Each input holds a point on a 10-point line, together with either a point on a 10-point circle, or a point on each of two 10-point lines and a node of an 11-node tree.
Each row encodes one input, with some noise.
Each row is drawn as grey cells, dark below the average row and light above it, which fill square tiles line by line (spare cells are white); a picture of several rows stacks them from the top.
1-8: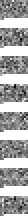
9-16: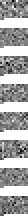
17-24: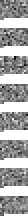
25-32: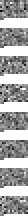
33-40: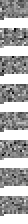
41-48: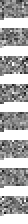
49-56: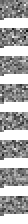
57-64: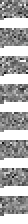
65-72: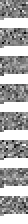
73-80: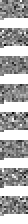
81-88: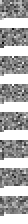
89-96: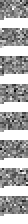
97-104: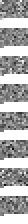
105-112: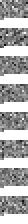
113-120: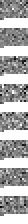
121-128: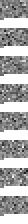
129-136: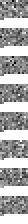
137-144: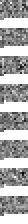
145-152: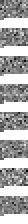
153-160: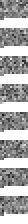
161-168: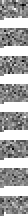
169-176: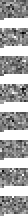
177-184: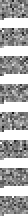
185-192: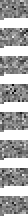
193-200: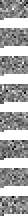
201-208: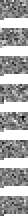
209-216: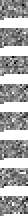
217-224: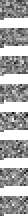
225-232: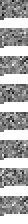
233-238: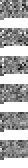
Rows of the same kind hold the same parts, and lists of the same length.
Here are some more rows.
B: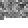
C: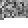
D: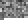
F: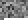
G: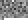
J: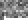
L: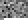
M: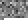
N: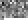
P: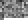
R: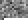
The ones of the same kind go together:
B, D, F, G, J, M, N, P, R
C, L

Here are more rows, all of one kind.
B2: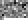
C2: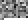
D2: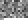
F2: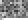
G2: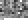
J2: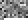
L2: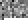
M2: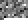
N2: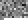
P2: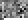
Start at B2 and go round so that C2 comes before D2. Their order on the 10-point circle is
B2, G2, N2, M2, C2, L2, J2, F2, D2, P2.
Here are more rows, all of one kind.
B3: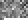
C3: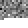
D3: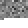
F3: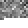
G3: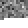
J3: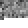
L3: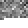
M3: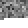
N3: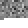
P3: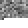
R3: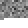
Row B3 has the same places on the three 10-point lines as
F3 and L3.
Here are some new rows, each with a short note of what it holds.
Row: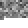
a point on each of three 10-point lines and a node of an 11-node tree
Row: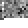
a point on a 10-point circle and a point on a 10-point line
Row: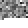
a point on a 10-point circle and a point on a 10-point line
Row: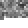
a point on each of three 10-point lines and a node of an 11-node tree
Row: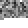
a point on a 10-point circle and a point on a 10-point line
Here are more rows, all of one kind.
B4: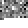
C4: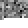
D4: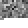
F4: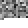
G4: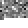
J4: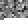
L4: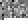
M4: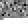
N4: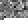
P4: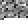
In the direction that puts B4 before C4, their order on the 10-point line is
B4, G4, L4, M4, D4, N4, J4, F4, P4, C4.
